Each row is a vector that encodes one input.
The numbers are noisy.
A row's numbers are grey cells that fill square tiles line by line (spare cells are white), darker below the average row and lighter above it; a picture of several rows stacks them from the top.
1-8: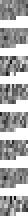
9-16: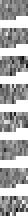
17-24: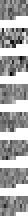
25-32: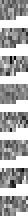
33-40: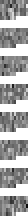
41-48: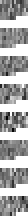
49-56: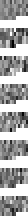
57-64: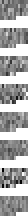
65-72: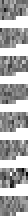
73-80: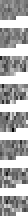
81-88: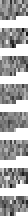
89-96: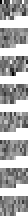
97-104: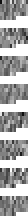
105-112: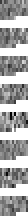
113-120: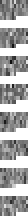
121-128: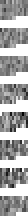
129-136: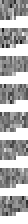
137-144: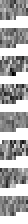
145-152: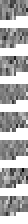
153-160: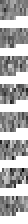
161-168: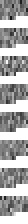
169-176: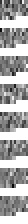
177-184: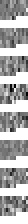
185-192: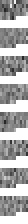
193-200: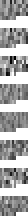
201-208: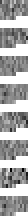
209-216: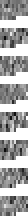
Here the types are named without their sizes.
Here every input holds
a label and a true/false value.
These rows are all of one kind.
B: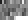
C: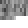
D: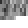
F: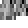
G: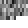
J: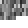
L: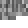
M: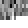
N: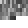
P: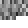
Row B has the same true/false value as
C, D and P.
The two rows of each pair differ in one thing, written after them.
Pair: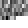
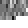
the label
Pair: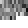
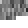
the label
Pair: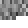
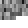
the label
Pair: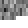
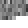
the label
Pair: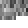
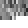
the label
